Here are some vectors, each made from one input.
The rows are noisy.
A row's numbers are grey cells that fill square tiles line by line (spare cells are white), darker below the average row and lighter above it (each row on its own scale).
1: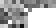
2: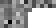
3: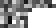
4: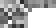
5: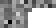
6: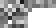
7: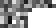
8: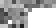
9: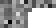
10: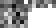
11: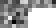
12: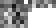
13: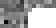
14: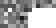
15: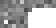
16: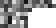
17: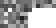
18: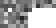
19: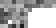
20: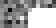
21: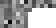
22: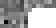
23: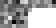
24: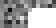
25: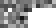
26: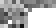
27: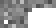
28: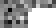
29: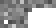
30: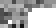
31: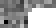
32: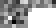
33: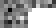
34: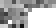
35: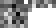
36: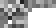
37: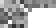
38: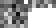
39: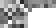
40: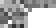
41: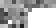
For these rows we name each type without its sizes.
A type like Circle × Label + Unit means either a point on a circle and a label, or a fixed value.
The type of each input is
Bool × Bool × Bool + Line.
